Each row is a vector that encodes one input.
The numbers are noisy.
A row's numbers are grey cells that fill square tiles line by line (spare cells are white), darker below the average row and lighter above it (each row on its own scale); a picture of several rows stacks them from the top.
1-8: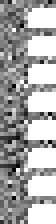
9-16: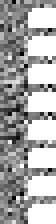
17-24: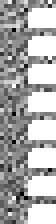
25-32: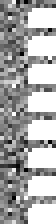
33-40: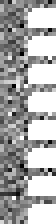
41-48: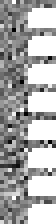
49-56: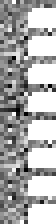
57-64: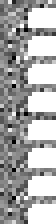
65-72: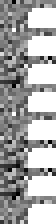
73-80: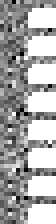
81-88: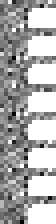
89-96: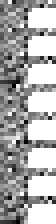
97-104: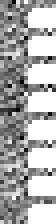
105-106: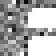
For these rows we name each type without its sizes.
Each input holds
three true/false values.
